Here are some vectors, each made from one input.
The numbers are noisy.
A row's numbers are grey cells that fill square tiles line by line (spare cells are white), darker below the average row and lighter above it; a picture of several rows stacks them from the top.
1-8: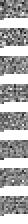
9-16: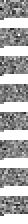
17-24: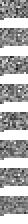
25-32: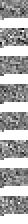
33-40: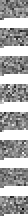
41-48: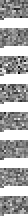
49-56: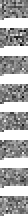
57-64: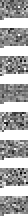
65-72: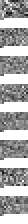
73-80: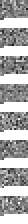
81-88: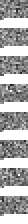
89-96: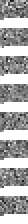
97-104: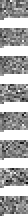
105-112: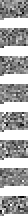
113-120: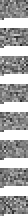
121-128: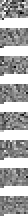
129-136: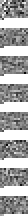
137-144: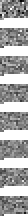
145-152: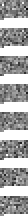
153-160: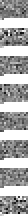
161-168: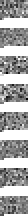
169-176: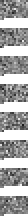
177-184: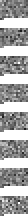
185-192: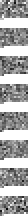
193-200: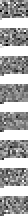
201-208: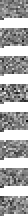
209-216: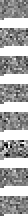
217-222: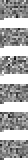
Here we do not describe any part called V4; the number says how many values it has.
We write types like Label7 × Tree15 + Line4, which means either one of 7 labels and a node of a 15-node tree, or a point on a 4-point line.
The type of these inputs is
Bool × Bool × Bool × List2(V4) + Label7.
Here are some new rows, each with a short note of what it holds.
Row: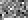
one of 7 labels
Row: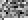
one of 7 labels
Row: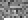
three true/false values, together with the empty list
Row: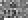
three true/false values, together with a list of two items
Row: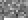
three true/false values, together with a list of one item
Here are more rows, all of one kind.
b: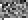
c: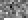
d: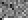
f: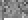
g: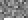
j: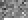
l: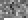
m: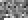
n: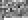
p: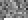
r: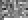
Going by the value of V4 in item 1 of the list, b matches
p and r.
